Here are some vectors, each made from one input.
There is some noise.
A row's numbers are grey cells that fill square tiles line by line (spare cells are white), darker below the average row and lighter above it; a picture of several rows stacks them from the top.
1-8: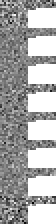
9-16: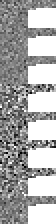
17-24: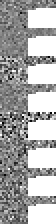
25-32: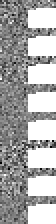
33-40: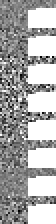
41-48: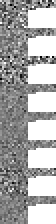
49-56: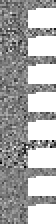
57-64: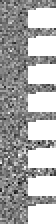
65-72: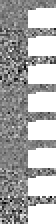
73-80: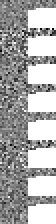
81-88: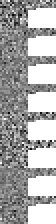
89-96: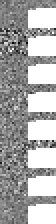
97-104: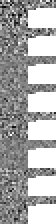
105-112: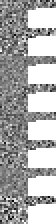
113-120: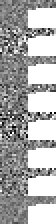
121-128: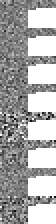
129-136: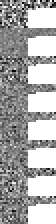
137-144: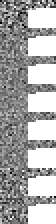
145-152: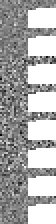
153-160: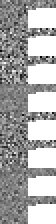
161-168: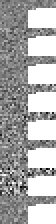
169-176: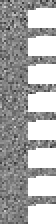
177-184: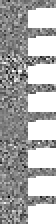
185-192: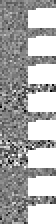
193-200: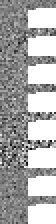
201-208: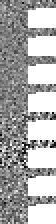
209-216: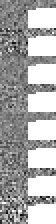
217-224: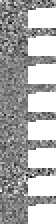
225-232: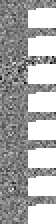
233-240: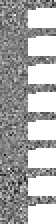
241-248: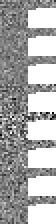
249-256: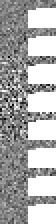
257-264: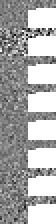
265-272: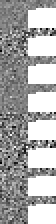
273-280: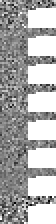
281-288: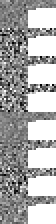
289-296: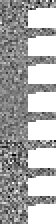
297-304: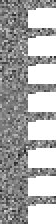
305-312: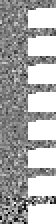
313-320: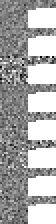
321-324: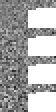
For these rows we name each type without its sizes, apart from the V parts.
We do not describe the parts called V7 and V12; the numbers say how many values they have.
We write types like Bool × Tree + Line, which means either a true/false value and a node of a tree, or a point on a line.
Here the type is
Bool × V7 + Circle × V12.
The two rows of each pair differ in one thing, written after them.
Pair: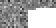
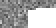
the place on the circle
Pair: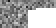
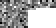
the value of V12
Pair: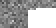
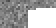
the place on the circle
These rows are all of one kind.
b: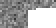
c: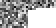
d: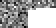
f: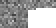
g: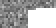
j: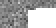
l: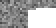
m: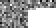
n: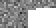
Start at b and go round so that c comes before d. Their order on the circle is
b, m, c, f, l, d, n, j, g.
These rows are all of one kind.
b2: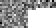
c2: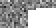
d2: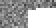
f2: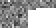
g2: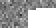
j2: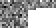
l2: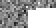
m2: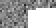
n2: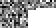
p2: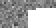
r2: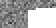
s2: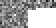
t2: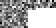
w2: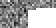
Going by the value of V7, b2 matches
d2, m2 and w2.
